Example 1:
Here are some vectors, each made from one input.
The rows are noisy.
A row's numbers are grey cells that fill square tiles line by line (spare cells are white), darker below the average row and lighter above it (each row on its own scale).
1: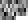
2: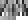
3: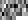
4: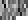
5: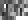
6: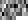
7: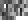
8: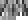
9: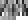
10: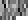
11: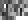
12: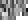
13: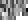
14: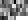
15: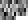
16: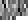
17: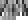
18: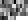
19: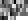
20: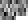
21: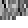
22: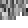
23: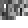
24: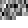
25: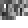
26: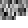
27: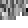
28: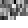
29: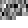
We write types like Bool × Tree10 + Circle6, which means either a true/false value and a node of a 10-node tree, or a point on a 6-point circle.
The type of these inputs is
Tree7.
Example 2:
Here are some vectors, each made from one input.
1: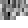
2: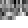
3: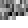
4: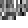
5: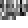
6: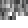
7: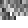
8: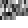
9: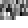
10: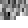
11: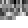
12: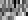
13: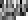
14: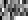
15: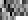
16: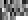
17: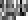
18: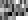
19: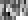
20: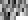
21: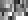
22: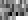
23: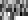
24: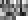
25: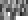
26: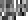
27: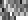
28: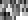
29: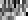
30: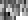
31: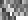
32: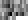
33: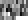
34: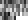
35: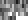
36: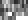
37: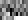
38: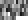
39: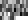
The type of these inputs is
Bool × Bool × Bool.
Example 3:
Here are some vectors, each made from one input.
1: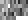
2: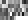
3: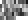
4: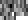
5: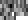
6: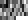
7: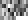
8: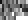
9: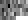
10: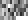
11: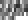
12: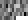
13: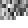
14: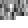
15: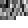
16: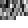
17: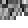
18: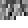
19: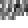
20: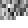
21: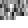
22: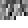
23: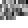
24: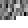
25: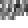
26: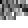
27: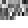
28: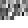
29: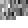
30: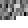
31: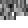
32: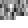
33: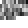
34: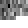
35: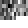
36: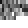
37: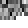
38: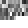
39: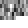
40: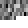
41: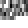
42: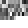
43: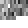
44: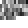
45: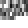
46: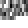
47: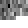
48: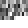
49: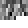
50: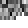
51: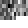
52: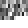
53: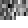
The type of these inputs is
Bool × Bool × Bool × Bool.
